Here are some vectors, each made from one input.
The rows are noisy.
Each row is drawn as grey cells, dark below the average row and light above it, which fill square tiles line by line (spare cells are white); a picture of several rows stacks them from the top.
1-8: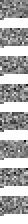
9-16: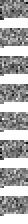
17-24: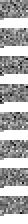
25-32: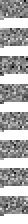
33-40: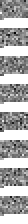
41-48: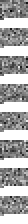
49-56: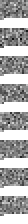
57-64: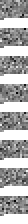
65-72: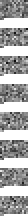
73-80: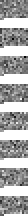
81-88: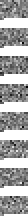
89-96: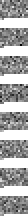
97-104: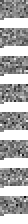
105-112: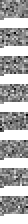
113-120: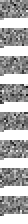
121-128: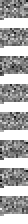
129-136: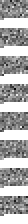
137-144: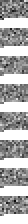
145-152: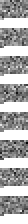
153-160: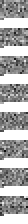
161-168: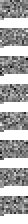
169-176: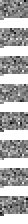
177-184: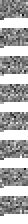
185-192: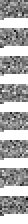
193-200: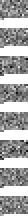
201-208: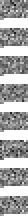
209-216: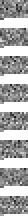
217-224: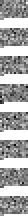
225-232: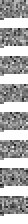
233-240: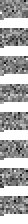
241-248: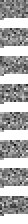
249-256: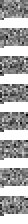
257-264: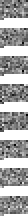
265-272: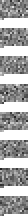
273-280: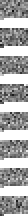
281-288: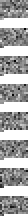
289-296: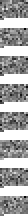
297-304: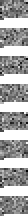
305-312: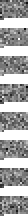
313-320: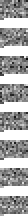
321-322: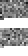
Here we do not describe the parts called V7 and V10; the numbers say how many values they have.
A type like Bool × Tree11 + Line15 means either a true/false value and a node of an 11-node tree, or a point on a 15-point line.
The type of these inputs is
(Bool × Bool × Bool + Unit) × Label11 × V7 + Line6 + V10.
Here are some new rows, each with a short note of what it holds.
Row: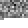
a value of V10
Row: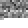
a value of V10
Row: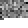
one of 11 labels and a value of V7
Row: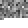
one of 11 labels, three true/false values and a value of V7
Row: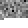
one of 11 labels, three true/false values and a value of V7
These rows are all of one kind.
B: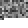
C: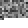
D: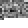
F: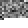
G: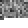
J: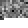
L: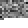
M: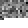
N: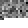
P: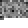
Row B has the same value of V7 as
C, D, F and L.
